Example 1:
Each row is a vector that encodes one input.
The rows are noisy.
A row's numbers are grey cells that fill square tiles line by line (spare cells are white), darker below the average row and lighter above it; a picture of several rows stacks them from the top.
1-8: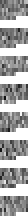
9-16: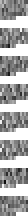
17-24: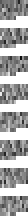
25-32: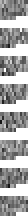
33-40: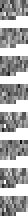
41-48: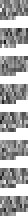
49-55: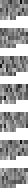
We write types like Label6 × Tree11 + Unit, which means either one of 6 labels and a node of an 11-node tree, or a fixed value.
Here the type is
Bool × Bool × Bool × Bool.
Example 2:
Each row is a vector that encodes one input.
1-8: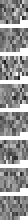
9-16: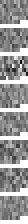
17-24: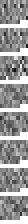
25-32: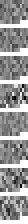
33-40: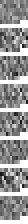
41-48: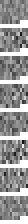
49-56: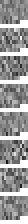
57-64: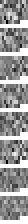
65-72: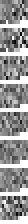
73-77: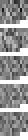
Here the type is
Line6.
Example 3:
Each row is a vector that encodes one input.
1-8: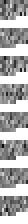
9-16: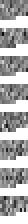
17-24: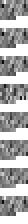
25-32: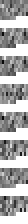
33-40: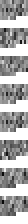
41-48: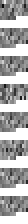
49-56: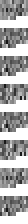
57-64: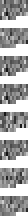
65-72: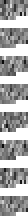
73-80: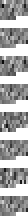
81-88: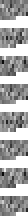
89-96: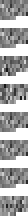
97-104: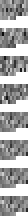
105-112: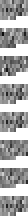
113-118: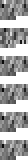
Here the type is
Label5.
